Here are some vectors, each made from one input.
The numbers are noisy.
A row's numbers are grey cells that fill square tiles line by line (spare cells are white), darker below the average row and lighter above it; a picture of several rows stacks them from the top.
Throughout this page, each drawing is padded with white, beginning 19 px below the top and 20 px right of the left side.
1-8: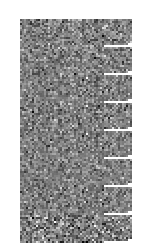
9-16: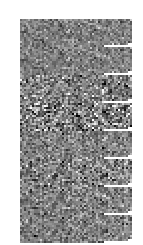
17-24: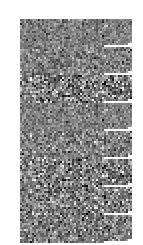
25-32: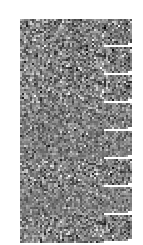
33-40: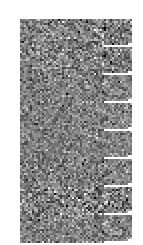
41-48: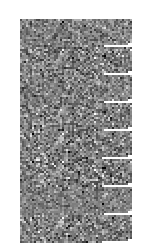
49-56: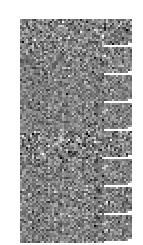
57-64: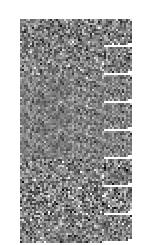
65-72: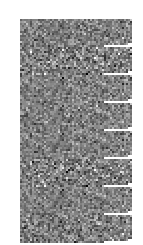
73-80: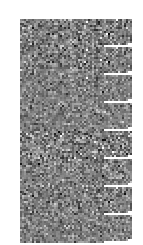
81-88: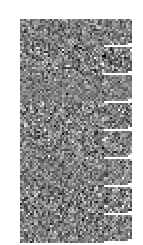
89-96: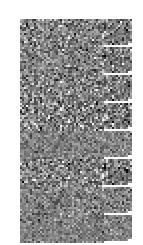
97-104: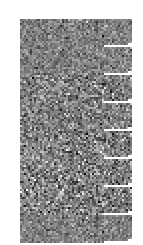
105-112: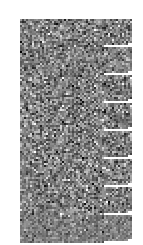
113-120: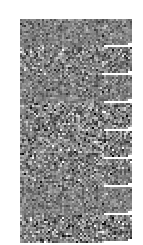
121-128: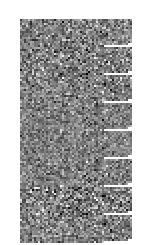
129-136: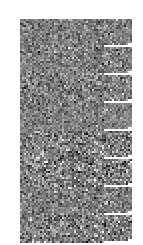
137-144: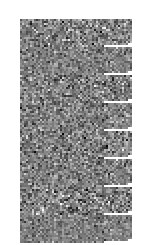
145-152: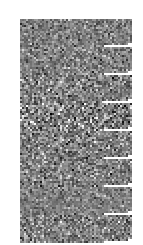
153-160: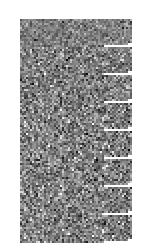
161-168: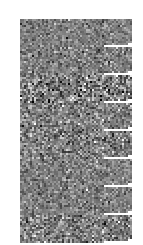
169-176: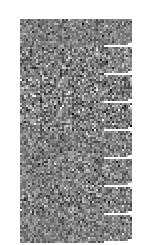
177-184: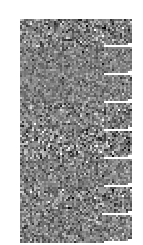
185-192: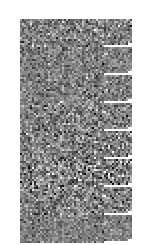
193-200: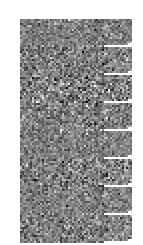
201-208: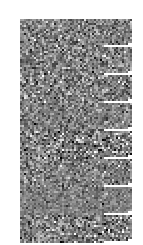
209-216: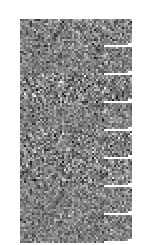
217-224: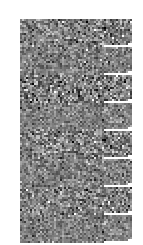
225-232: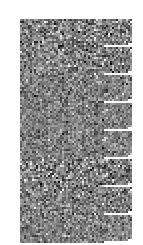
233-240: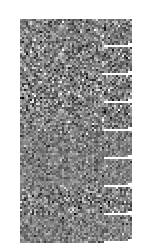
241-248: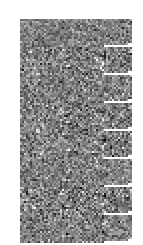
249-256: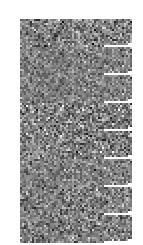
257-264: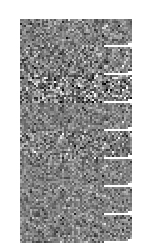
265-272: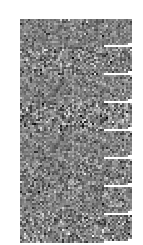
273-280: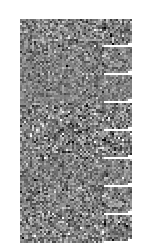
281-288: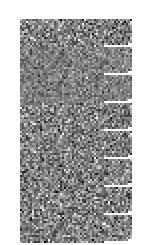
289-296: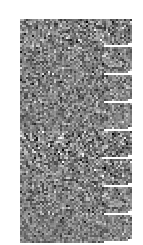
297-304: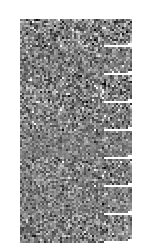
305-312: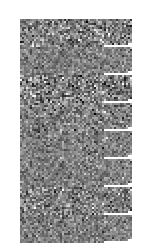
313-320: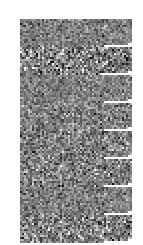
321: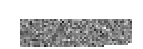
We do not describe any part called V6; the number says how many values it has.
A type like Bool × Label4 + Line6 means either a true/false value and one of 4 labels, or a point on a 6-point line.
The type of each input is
Bool × (Circle9 + Circle10) + Tree10 × V6.
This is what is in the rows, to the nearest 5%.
About 40% of them hold a node of a 10-node tree and a value of V6. The rest hold a true/false value, together with either a point on a 9-point circle, or a point on a 10-point circle.
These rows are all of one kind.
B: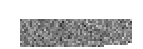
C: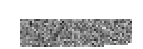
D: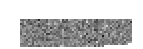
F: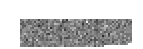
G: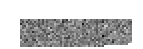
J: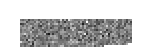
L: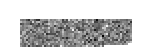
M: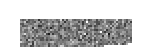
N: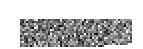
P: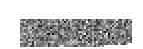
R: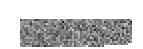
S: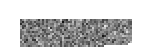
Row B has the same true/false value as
C and R.
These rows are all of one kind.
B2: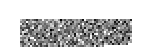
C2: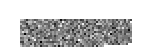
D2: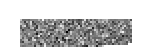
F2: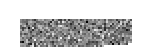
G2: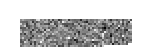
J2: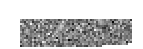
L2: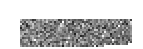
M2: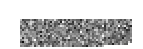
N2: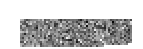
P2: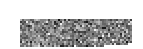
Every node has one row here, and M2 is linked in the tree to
D2, L2 and P2.
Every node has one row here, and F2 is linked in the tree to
G2 and L2.
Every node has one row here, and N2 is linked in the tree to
P2.
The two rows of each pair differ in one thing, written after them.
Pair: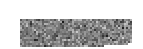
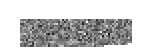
the true/false value
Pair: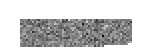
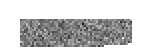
the true/false value
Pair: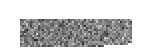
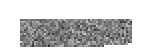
the place on the 9-point circle
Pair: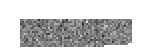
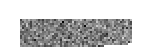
the true/false value
